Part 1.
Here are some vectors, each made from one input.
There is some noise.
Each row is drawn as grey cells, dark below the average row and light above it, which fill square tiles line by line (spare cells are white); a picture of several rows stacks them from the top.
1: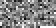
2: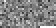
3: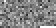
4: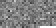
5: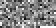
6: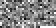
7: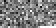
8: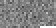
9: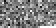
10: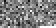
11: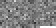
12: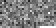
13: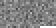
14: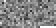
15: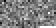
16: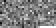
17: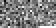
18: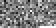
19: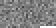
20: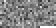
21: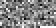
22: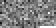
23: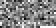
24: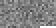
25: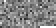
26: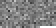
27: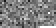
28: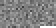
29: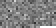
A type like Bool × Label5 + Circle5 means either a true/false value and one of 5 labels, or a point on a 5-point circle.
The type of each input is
Line6.
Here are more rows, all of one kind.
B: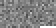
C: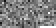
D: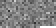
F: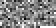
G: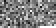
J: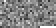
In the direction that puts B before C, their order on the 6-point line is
F, J, B, D, C, G.
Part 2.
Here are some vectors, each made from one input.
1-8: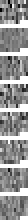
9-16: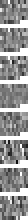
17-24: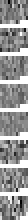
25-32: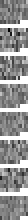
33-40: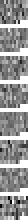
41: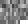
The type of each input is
Tree9.
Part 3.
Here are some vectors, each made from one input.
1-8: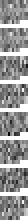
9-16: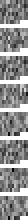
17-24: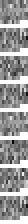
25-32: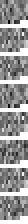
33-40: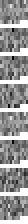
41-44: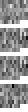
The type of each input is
Label7.
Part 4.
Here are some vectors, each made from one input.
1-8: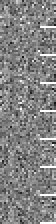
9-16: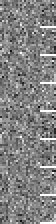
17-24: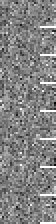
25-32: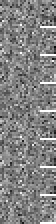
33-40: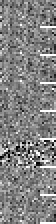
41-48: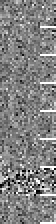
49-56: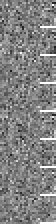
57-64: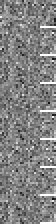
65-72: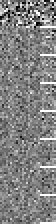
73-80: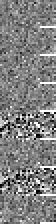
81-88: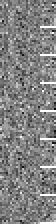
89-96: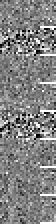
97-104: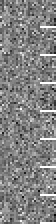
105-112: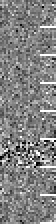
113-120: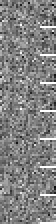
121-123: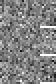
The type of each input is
Circle13 + Unit.
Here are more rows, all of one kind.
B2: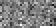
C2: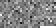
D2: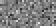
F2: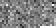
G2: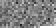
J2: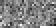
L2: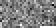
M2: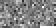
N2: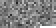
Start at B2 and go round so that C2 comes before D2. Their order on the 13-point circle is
B2, J2, M2, C2, F2, G2, N2, D2, L2.
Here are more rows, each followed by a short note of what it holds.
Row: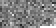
a point on a 13-point circle
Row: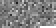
a point on a 13-point circle
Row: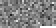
a point on a 13-point circle
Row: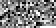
a fixed value
